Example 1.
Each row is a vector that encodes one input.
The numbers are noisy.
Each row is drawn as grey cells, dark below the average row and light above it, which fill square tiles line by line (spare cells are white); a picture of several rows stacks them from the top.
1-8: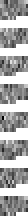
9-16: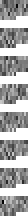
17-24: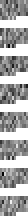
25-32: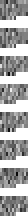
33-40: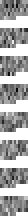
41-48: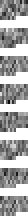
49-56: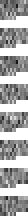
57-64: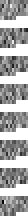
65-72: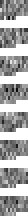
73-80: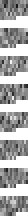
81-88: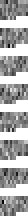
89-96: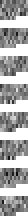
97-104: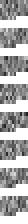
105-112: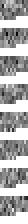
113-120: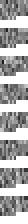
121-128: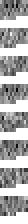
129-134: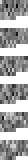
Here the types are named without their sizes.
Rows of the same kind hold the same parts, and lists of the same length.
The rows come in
3 kinds.
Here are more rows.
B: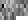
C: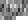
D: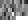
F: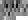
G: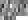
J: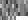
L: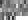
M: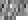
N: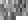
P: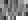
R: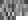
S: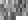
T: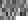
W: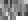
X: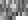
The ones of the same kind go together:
B, C, G, M, N, S, X
D, L, R, T
F, J, P, W

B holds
three true/false values.
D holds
a node of a tree.
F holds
a point on a line.
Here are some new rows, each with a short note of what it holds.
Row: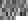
a node of a tree
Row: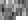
three true/false values
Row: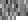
a point on a line
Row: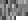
a point on a line
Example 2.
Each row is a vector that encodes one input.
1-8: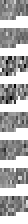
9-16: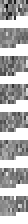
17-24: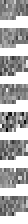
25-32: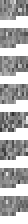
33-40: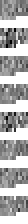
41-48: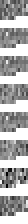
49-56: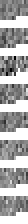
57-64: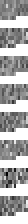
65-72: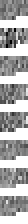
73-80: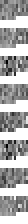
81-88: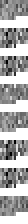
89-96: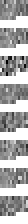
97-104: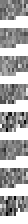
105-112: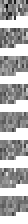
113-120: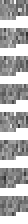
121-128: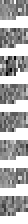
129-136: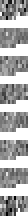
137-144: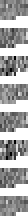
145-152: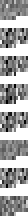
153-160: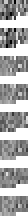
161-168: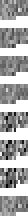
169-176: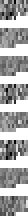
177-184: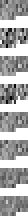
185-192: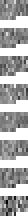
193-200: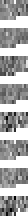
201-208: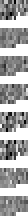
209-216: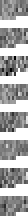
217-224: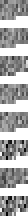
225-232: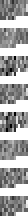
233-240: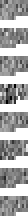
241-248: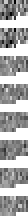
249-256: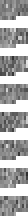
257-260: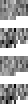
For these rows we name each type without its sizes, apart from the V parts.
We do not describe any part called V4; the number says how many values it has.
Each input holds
either a point on a line and a true/false value, or a value of V4.
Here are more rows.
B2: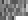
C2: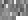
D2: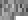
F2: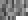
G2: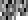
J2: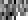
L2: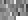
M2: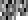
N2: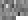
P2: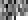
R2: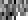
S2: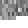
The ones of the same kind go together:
B2, C2, D2, F2, L2, N2, S2
G2, J2, M2, P2, R2

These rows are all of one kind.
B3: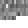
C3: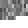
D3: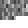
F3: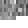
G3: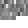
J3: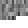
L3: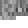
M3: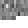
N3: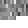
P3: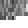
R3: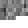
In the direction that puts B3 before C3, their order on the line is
L3, F3, N3, G3, M3, B3, J3, R3, C3, D3, P3.
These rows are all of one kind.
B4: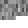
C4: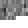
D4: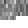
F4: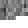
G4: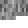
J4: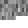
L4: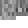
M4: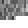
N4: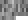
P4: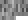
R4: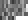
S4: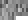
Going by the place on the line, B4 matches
G4, J4, N4 and P4.
